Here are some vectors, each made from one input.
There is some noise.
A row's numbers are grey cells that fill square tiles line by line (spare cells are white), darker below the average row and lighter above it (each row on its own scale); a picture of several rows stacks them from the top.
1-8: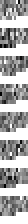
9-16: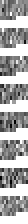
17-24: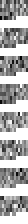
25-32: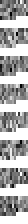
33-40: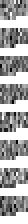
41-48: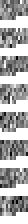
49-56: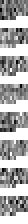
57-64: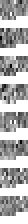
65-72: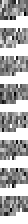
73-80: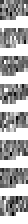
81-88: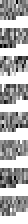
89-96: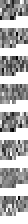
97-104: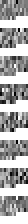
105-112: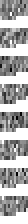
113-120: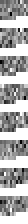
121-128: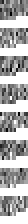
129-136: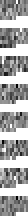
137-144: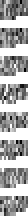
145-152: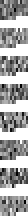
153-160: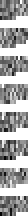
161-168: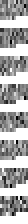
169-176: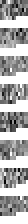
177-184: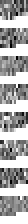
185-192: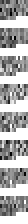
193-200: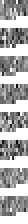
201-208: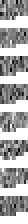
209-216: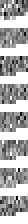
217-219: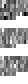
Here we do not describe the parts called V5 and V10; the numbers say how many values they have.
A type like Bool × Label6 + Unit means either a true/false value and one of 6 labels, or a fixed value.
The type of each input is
(Label9 × V10 + Line6) × V5.
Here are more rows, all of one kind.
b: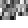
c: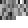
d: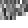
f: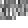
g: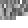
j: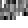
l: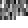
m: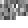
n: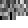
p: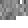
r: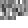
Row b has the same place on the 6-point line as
c, d and n.
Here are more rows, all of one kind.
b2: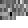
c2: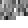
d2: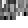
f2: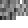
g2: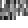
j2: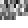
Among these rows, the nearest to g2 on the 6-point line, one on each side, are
d2 and j2.
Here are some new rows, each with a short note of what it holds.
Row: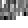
a point on a 6-point line and a value of V5
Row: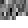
one of 9 labels, a value of V5 and a value of V10
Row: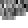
one of 9 labels, a value of V5 and a value of V10
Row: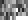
one of 9 labels, a value of V5 and a value of V10
